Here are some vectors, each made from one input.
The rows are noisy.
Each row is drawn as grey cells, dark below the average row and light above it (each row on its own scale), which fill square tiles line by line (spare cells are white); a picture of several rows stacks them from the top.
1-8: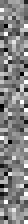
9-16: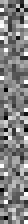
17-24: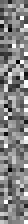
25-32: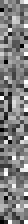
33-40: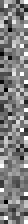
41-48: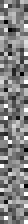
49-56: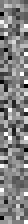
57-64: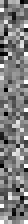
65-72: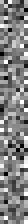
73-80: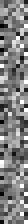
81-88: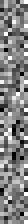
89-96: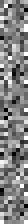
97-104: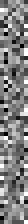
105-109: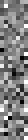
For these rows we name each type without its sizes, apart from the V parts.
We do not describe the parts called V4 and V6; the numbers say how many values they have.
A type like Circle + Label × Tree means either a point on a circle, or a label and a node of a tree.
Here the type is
(Bool × Bool × Bool × Label + V4) × V6.
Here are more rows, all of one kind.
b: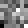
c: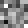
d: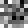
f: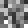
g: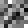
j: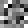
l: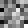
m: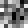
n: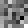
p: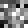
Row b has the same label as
d, f, j and l.
